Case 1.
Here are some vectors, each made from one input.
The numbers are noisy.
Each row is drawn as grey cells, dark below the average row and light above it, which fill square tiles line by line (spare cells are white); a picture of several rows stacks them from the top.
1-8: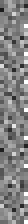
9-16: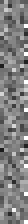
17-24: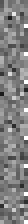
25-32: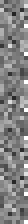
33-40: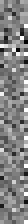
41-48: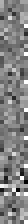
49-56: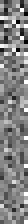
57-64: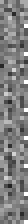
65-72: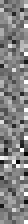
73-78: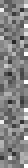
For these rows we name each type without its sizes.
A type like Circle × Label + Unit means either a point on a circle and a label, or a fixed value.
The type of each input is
List(Line).
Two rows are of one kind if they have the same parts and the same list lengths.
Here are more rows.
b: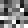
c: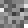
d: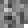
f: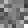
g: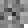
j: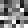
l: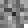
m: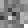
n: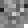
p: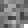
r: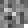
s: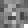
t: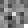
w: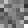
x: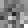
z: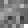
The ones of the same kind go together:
b, j
c, g, l, m, x
d, f, n, p, r, s, t, w, z

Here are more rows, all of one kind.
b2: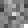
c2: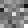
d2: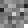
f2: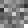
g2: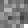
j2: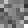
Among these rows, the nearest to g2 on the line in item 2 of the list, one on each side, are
f2 and j2.
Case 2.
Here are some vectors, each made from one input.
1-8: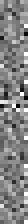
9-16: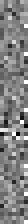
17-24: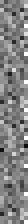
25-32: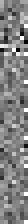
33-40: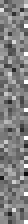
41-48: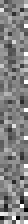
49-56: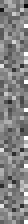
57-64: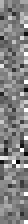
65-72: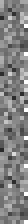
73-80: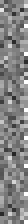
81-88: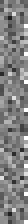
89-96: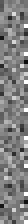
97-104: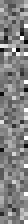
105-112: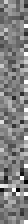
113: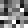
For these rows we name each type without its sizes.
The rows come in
3 kinds.
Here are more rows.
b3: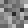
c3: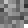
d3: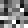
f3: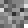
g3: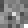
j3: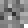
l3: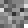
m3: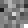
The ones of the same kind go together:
b3, f3, j3, l3
c3, g3, m3
d3

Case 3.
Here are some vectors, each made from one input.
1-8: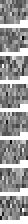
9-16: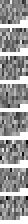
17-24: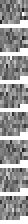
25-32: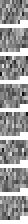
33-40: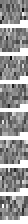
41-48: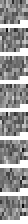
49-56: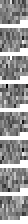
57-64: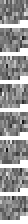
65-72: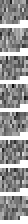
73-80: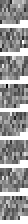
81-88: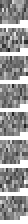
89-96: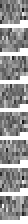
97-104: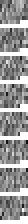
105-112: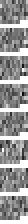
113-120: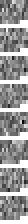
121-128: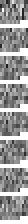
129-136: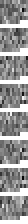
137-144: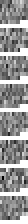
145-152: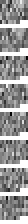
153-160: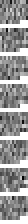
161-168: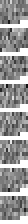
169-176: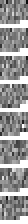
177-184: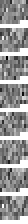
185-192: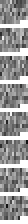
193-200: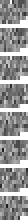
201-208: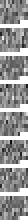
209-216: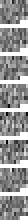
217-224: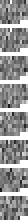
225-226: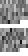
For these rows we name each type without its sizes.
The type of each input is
Bool × Bool × Bool + Line.
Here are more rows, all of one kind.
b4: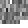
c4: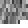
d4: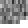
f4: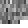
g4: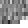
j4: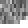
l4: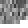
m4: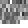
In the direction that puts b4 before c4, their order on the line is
l4, j4, d4, g4, f4, b4, m4, c4.
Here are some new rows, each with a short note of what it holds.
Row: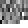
three true/false values
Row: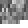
three true/false values
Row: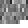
three true/false values
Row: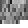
three true/false values
